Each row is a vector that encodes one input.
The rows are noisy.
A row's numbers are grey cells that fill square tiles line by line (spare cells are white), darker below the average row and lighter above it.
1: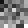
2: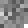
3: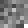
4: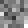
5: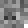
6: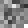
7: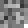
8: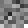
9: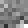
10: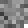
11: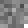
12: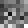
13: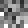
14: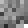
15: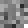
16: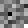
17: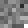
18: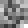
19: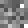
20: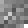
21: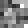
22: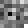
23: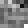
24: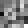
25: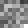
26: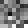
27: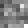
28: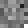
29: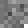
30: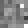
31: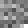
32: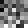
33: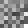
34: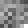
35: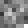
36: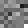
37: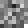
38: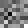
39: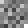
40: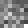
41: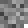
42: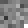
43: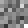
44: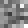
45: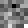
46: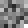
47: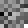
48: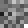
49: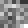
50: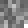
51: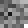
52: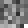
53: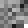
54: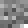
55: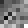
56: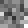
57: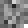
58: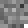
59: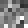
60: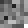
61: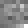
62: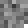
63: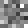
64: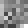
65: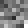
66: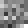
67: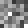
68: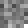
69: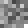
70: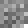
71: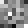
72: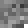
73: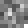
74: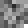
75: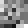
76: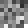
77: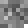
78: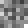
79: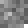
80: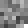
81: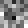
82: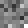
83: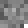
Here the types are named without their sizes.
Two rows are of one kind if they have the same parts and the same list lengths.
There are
2 kinds of row.
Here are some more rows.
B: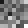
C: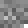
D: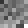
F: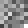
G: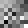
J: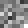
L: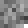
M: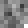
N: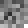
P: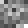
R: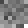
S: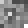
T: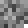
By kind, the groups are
B, D, M, N, R
C, F, G, J, L, P, S, T

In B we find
a point on a line and three true/false values.
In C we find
a point on each of two lines.
